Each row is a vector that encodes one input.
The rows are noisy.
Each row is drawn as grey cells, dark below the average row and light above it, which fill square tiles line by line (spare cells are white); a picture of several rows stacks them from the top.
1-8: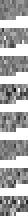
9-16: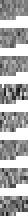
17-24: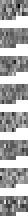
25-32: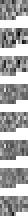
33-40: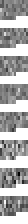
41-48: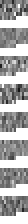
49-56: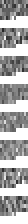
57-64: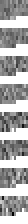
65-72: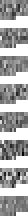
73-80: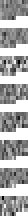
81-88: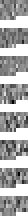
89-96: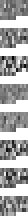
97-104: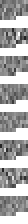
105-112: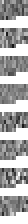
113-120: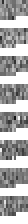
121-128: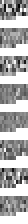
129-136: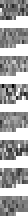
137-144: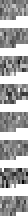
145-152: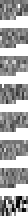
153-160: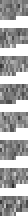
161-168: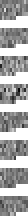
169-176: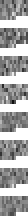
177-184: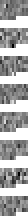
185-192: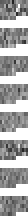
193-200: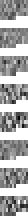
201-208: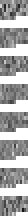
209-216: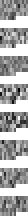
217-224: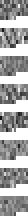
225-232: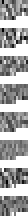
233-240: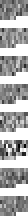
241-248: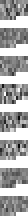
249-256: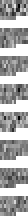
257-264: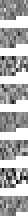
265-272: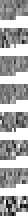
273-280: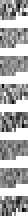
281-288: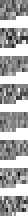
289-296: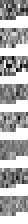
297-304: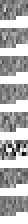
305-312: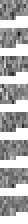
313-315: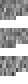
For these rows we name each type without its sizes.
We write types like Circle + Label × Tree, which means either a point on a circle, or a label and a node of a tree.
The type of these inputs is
List(Circle + Line).
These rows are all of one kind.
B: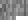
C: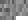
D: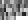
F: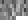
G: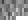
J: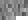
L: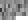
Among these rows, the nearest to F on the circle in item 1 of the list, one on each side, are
B and G.
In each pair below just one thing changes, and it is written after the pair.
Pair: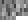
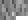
the place on the circle in item 1 of the list
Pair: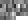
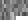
the place on the circle in item 1 of the list
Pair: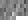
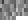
the place on the circle in item 1 of the list
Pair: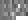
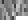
the place on the circle in item 1 of the list
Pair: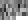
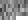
the place on the line in item 2 of the list
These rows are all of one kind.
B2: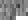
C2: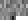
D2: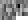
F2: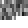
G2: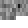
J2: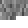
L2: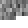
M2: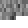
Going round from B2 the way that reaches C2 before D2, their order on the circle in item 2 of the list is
B2, M2, G2, C2, J2, L2, F2, D2.
